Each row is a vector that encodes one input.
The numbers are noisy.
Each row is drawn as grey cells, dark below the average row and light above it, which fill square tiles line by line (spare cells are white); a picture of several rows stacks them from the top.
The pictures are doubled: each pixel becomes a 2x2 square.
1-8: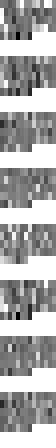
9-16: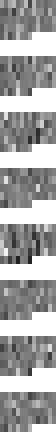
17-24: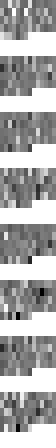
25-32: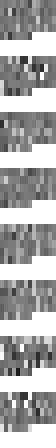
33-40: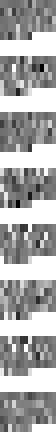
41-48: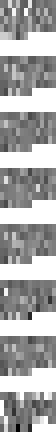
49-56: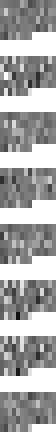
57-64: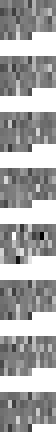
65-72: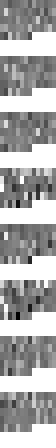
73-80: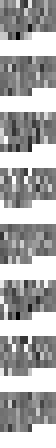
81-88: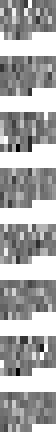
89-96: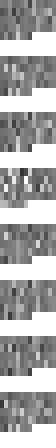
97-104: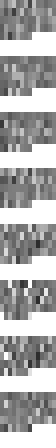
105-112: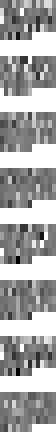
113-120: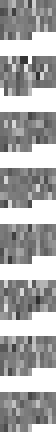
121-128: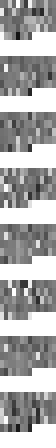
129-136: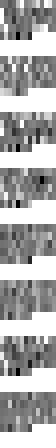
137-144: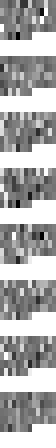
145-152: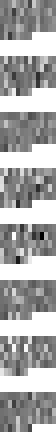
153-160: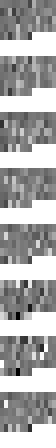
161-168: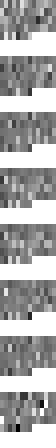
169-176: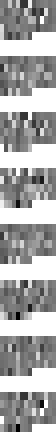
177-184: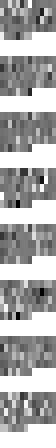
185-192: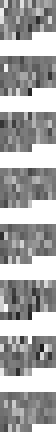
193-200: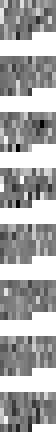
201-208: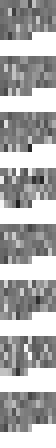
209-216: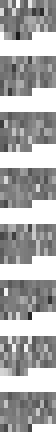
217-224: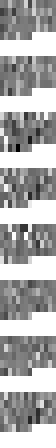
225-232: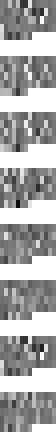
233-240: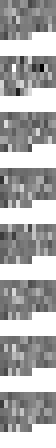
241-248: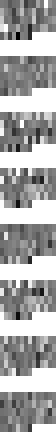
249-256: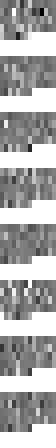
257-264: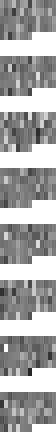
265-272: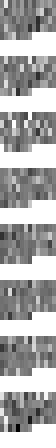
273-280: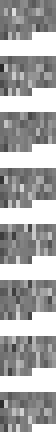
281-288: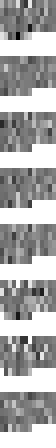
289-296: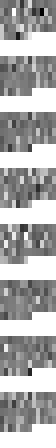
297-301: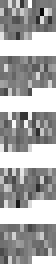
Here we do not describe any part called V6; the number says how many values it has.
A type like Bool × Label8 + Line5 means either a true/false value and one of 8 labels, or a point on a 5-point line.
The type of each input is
Bool × (Line7 + V6) + Line10 + Line12.
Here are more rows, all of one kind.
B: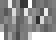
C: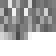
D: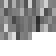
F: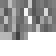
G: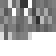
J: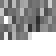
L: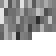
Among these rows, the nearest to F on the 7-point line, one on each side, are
C and J.
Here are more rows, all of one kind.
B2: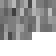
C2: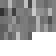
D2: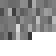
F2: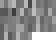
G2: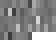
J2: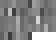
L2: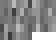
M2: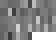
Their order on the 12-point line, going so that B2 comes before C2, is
L2, B2, F2, C2, D2, M2, G2, J2.
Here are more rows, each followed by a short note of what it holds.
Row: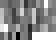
a true/false value and a value of V6
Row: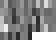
a true/false value and a value of V6
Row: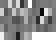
a true/false value and a value of V6
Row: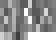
a point on a 7-point line and a true/false value
